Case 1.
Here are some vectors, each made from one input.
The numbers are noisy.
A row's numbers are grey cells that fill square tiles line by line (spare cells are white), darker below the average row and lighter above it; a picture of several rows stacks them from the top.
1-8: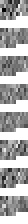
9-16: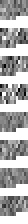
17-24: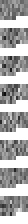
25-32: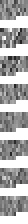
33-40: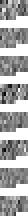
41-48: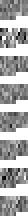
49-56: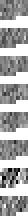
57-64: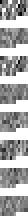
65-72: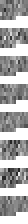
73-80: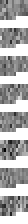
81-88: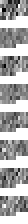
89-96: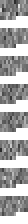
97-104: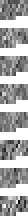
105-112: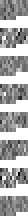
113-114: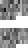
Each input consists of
a point on a 15-point line and three true/false values.
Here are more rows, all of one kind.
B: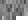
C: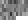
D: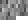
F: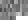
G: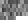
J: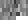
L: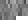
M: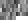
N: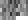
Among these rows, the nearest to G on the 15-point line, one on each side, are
B and C.
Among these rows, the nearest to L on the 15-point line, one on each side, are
B and D.
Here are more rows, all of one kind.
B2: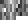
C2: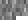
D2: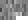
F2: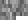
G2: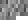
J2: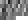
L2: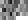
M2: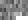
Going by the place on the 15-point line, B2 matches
C2 and J2.
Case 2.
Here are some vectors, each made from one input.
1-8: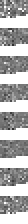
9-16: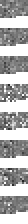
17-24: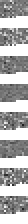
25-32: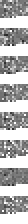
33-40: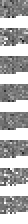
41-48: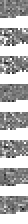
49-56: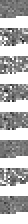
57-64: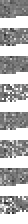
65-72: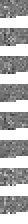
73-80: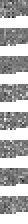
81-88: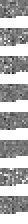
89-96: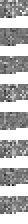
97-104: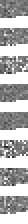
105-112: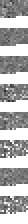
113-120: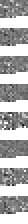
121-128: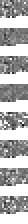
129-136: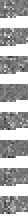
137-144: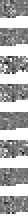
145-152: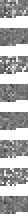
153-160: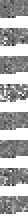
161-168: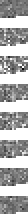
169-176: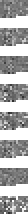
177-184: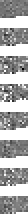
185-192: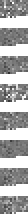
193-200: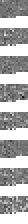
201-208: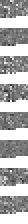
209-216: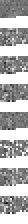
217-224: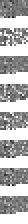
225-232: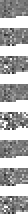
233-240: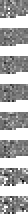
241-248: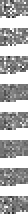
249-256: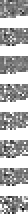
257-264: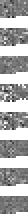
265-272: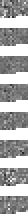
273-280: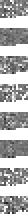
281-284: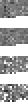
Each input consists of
a point on a 12-point line, together with either a fixed value, or four true/false values.
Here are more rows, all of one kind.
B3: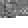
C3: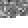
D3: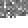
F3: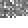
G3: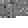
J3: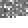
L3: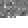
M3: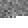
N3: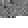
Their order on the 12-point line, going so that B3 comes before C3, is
G3, B3, J3, N3, L3, D3, M3, F3, C3.
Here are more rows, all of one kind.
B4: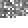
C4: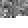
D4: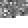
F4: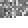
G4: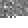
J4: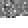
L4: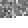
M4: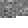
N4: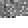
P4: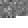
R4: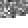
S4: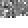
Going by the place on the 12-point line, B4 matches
M4, N4, P4 and S4.
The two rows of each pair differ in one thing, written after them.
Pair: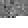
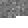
one of the four true/false values
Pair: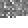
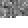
one of the four true/false values
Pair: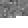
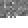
one of the four true/false values
